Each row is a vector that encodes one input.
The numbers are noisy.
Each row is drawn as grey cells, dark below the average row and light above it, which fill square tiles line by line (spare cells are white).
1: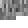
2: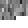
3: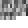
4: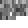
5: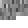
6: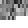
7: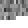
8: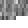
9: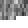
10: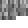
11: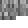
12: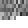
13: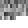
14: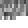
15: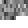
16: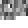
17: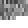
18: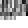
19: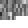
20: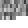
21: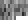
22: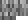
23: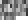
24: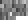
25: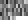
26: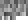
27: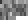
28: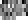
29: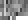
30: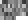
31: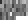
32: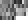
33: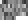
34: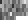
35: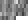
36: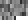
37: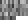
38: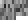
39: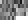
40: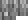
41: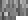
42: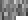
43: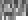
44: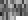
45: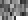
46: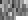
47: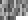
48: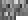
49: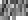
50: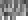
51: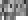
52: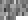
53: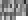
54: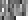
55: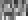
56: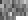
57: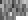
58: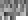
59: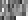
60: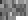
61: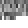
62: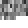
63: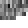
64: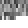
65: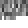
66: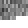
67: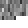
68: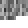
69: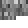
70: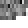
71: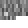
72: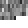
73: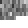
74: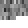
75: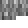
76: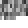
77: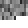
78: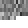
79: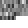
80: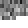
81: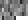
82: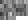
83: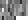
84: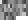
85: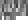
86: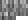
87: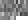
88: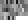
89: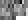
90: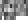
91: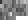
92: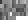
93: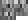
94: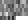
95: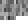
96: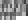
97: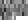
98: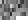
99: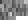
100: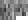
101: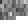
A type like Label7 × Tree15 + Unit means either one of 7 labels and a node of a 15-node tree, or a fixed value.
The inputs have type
Bool × Label9 + Line5.
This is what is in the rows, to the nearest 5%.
About 75% of them hold one of 9 labels and a true/false value. The rest hold a point on a 5-point line.
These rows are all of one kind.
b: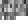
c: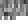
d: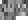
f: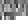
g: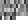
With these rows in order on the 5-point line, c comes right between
f and g.
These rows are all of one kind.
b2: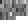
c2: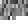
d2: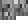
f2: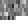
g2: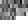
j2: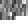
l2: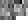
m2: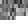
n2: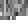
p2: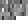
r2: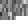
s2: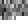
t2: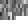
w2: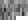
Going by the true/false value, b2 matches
d2, p2, s2 and w2.
